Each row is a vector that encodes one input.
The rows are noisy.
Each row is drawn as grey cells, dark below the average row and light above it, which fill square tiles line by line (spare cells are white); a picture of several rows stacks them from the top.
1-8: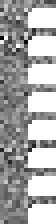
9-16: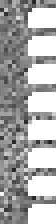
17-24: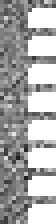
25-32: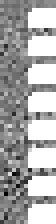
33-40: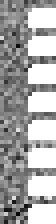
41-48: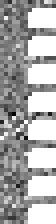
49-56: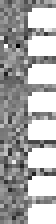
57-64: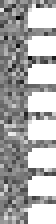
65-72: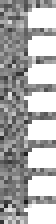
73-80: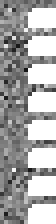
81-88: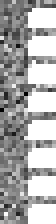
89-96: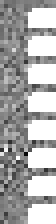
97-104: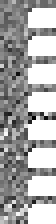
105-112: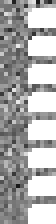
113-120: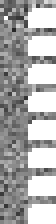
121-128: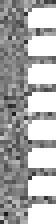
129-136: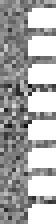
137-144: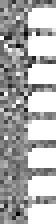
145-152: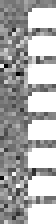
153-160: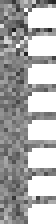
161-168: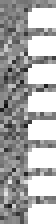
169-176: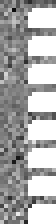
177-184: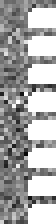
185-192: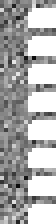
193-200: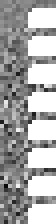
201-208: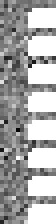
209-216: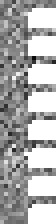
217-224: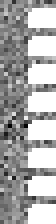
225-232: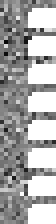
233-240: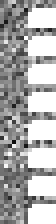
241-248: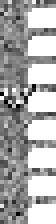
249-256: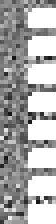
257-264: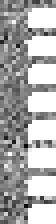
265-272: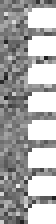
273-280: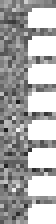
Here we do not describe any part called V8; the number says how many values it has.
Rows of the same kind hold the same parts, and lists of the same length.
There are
2 kinds of row.
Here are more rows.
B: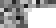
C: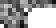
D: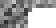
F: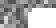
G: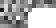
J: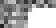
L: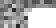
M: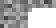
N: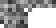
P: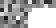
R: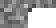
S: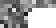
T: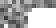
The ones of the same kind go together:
B, C, F, J, L, N
D, G, M, P, R, S, T

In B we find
a point on a 7-point line.
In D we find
a point on a 4-point line, a true/false value and a value of V8.
